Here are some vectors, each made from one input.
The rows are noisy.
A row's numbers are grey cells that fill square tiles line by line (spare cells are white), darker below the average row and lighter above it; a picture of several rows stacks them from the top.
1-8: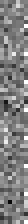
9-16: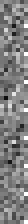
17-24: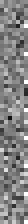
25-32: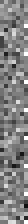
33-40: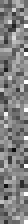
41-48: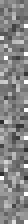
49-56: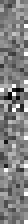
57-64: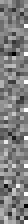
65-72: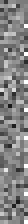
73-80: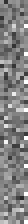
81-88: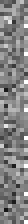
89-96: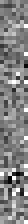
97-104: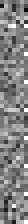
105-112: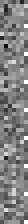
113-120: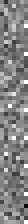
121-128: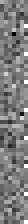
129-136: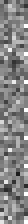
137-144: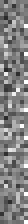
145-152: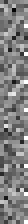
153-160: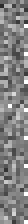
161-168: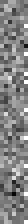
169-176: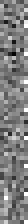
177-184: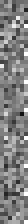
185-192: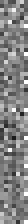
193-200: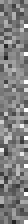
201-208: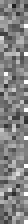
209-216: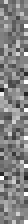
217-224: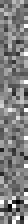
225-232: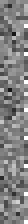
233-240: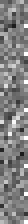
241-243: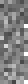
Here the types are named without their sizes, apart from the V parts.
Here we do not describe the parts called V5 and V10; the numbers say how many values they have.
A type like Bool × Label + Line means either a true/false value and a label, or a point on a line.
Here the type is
(Bool × Bool × Bool × Bool + Unit) × Tree × Tree × V5 × V10 + Unit.
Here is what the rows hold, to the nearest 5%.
A few of them hold a fixed value. The rest hold a node of each of two trees, a value of V5 and a value of V10, together with either a fixed value, or four true/false values.
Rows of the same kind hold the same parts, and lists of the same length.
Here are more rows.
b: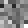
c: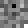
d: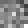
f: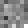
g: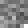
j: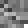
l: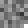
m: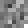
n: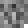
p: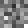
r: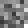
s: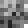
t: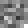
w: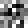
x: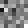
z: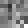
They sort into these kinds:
b, g, j, r
c, d, f, l, m, n, p, s, t, x, z
w

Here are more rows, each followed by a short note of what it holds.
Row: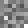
a node of each of two trees, a value of V5 and a value of V10
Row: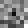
a node of each of two trees, a value of V5 and a value of V10
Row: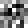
a fixed value
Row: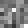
a node of each of two trees, four true/false values, a value of V5 and a value of V10
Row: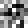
a fixed value
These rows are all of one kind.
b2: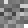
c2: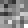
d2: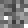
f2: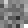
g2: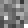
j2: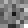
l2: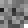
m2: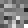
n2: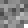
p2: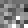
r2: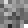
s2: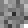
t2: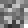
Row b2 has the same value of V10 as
f2, j2, r2 and s2.
